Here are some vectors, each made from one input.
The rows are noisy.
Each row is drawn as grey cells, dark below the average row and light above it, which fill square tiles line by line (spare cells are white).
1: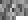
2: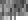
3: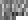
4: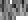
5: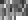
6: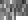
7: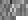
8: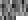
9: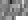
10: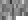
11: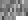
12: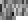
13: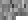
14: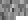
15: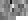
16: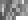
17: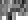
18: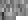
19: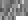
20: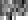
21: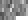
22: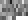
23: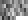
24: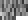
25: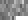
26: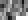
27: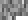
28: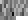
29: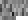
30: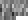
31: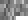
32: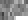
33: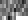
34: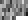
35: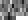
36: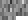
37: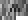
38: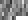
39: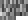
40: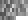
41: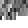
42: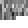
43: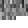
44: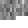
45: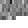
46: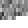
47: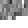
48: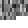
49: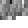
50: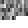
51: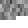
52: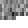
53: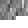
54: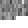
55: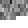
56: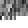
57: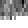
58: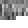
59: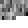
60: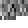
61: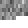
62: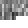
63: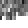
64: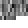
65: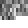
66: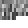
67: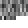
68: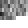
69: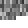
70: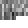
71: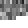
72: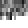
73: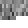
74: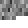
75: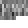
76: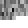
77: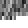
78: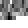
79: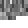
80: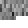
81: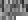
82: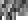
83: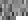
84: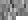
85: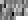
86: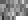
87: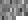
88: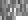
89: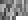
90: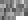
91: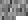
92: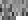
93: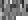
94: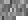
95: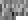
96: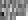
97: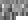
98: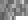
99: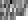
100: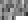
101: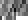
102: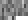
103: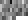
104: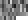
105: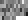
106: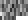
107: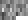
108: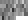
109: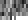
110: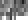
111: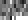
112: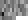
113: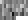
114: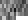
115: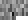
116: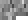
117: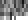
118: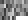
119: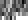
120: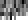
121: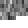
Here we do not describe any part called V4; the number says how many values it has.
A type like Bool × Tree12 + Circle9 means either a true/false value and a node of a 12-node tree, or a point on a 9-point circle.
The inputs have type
Bool × Circle6 + Line5 × List2(V4).
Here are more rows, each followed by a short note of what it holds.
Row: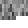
a point on a 5-point line, together with the empty list
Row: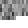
a point on a 5-point line, together with the empty list
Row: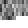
a point on a 5-point line, together with the empty list
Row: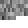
a point on a 5-point line, together with a list of two items
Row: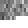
a point on a 5-point line, together with a list of two items
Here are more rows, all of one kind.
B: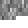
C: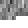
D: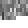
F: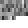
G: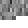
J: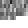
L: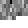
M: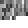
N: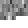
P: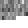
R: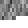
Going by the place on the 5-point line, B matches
C, J, L and R.
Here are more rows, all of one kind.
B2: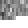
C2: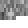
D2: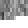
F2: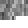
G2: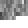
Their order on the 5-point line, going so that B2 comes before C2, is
G2, F2, B2, C2, D2.
